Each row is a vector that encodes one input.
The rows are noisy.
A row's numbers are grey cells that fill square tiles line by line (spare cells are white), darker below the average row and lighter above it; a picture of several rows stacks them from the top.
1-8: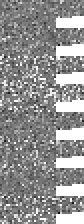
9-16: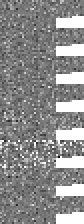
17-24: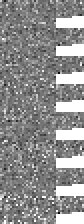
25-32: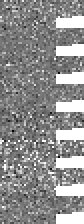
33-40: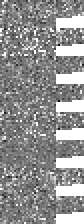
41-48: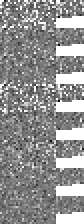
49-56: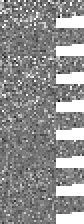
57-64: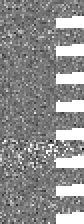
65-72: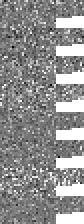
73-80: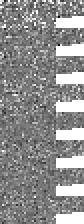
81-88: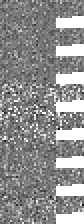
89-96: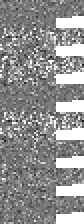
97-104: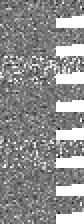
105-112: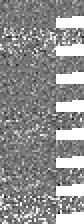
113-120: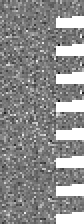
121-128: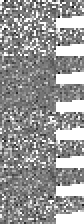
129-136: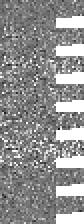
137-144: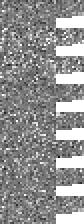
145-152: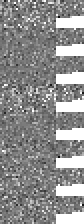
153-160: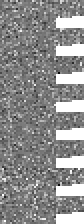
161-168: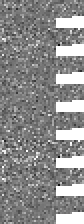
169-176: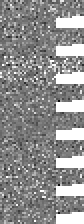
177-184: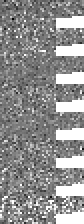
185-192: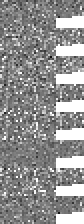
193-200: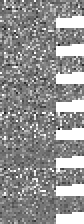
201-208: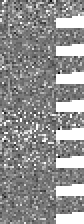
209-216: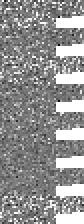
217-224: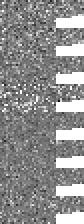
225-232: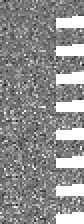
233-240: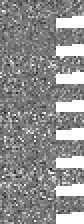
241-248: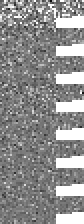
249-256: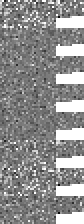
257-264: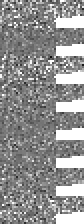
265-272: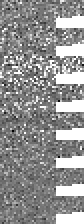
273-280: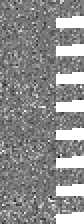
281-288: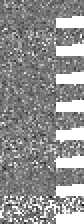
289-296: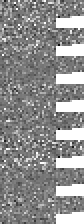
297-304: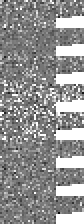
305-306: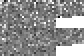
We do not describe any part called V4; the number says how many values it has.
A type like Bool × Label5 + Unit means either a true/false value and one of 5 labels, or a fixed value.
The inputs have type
Bool × V4 + Tree18 + Unit.
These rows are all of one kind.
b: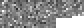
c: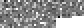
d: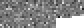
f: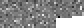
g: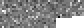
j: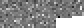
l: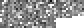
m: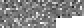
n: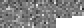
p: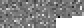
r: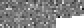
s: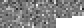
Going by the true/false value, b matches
g and l.
